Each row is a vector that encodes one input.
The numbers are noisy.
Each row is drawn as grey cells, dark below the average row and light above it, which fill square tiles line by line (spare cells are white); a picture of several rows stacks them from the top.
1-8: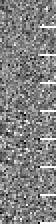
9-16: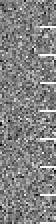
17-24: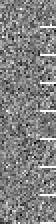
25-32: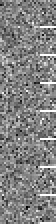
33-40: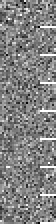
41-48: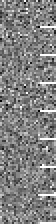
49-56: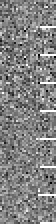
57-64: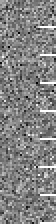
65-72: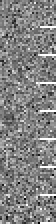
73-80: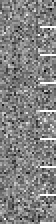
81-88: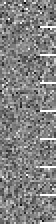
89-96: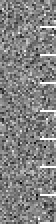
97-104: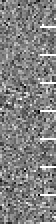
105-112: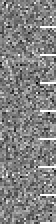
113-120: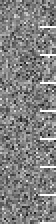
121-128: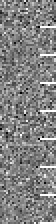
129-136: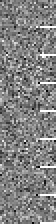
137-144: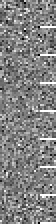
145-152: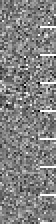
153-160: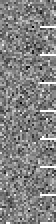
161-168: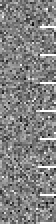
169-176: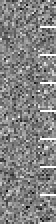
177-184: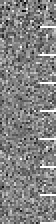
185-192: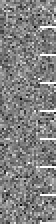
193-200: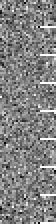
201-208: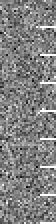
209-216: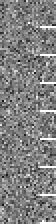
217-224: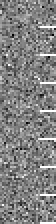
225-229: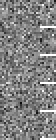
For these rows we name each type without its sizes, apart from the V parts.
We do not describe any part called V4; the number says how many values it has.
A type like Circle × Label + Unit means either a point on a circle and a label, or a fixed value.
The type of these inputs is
Label × List(Line + V4).
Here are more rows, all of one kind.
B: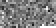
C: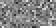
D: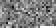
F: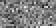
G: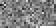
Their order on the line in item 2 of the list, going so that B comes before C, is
B, F, D, C, G.
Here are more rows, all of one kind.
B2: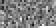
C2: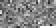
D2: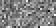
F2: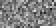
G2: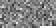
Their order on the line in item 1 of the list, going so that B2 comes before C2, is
G2, B2, C2, D2, F2.
